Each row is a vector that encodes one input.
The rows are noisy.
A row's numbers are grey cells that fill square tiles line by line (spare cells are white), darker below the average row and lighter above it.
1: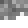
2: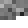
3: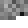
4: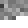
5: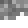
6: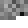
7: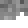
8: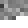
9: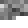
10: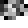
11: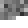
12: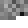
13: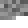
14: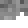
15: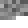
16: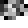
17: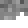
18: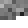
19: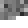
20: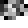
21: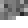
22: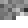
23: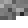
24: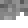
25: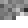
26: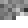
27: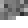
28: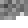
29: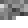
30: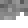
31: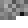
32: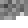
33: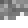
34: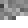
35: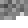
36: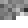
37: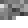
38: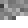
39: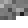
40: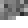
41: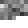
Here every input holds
either a fixed value, or one of 5 labels and a true/false value.
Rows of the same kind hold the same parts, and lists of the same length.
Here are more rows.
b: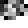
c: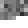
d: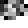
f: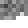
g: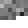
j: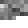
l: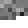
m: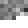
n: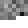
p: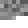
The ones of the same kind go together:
b, d
c, f, g, j, l, m, n, p

